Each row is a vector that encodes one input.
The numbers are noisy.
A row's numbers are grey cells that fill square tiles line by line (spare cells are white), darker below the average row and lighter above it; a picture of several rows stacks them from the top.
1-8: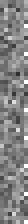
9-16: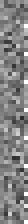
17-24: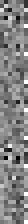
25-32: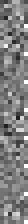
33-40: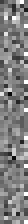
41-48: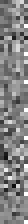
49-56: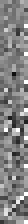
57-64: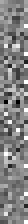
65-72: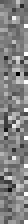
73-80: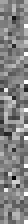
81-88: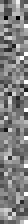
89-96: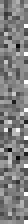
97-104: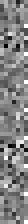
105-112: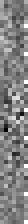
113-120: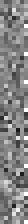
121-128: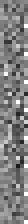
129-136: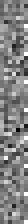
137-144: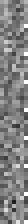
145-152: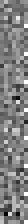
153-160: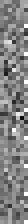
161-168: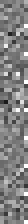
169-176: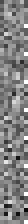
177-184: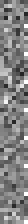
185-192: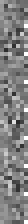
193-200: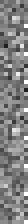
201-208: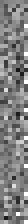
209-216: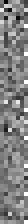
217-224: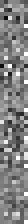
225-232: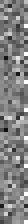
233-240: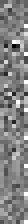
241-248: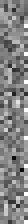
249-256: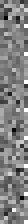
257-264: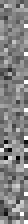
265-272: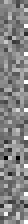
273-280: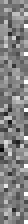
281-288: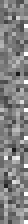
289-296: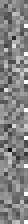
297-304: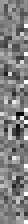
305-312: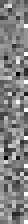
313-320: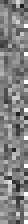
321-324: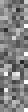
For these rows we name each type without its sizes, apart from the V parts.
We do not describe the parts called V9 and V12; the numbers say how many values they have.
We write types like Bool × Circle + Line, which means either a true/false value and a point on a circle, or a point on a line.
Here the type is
Bool × (Circle + V9) + V12.
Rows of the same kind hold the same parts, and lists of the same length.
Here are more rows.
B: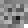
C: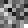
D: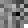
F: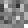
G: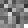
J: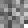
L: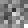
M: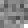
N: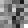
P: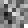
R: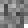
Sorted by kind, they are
B, J, N
C, D, F, G
L, M, P, R

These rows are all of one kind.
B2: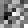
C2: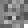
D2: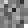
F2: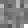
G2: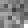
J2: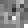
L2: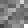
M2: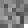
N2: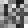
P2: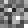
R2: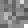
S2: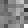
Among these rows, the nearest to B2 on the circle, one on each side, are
G2 and P2.
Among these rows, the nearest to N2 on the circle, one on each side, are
G2 and L2.
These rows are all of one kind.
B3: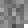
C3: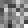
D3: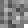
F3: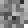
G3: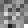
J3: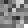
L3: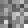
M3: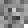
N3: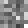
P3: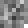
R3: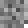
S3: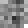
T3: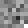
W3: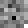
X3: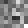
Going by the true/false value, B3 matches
D3, G3, L3 and N3.
